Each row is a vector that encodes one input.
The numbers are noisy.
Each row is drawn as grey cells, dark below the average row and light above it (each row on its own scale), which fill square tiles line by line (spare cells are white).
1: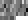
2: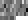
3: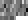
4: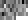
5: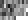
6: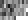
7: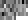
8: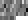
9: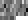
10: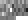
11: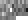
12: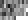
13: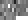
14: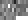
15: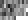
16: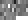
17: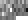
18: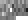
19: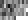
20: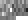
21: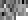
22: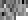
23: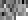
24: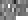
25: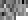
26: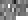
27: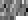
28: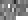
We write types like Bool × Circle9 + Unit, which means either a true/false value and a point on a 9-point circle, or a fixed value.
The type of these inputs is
Line5.
